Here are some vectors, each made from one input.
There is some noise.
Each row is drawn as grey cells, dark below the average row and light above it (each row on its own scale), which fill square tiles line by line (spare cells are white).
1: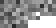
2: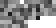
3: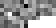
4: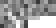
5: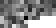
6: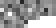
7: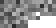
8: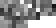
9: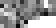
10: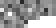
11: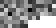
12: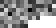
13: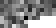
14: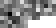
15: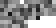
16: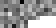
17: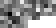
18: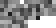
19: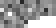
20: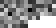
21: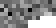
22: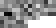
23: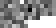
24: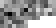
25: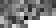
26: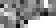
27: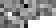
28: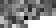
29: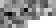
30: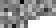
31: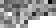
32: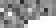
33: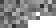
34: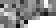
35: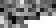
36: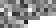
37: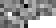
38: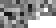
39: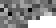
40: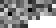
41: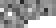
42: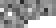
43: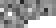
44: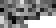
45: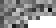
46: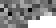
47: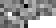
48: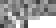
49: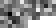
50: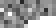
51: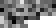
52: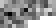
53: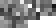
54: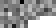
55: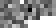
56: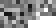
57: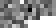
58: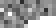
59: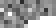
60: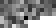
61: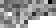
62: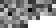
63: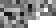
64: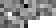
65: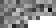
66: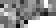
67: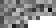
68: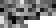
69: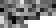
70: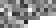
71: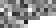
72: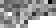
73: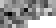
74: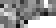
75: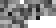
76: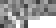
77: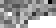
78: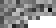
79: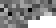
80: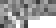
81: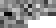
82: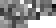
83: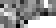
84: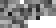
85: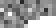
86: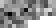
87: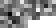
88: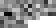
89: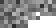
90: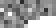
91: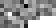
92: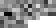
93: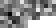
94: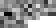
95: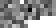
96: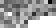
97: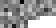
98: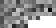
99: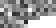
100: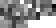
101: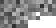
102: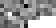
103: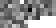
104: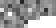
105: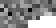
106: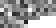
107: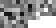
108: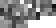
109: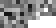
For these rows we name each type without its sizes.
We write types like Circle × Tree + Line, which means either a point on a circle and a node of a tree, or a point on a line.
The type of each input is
Circle + Label.
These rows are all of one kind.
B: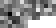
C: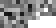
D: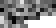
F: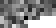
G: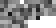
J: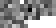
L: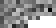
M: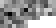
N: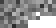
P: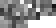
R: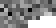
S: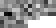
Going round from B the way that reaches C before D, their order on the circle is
B, M, S, C, N, L, R, G, J, F, D, P.
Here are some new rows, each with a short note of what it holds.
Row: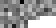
a label
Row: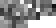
a point on a circle
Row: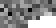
a point on a circle
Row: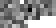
a point on a circle
